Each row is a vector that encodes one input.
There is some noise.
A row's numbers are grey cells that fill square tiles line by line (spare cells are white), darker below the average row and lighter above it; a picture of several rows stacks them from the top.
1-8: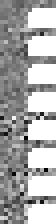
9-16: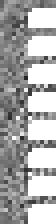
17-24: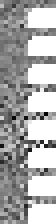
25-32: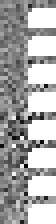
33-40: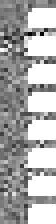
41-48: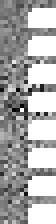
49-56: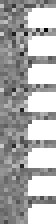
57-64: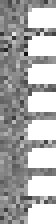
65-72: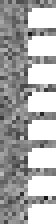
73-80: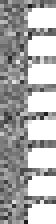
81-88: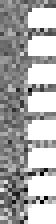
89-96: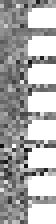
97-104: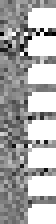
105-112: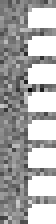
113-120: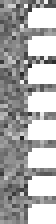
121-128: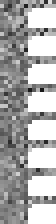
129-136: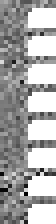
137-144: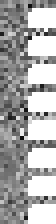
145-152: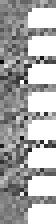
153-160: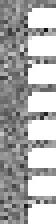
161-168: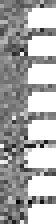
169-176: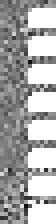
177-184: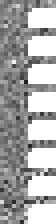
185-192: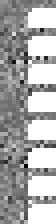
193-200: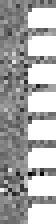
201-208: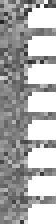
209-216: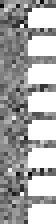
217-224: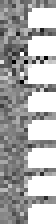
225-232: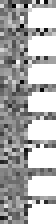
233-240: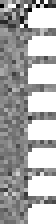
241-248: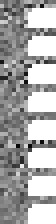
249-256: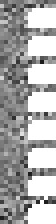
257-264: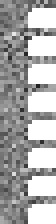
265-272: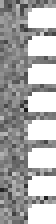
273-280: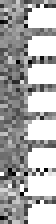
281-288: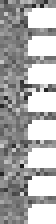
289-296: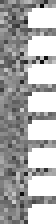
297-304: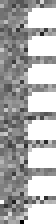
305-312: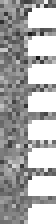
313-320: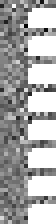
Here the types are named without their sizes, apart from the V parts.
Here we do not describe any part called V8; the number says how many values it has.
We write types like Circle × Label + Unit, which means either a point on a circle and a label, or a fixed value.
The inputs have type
(Bool × Label + Unit) × V8.
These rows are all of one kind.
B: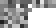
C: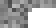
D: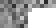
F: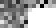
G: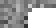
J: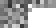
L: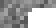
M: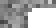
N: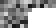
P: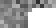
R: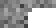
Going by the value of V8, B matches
F, J, P and R.
